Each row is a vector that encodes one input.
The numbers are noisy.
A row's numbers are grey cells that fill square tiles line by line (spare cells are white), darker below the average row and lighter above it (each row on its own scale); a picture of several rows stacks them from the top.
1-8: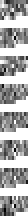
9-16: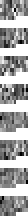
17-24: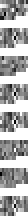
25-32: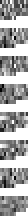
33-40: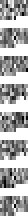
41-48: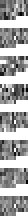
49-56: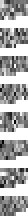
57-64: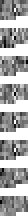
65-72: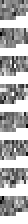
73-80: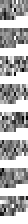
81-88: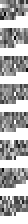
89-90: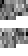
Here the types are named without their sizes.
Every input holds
either a point on a line, or four true/false values.
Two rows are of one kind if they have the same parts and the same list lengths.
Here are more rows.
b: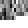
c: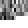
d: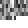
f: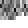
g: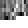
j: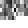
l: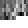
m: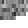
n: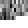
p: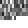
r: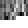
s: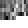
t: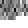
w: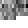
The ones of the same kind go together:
b, c, f, g, j, l, m, n, r, s, t
d, p, w

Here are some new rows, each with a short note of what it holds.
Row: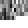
four true/false values
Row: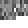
four true/false values
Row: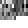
a point on a line
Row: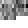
a point on a line
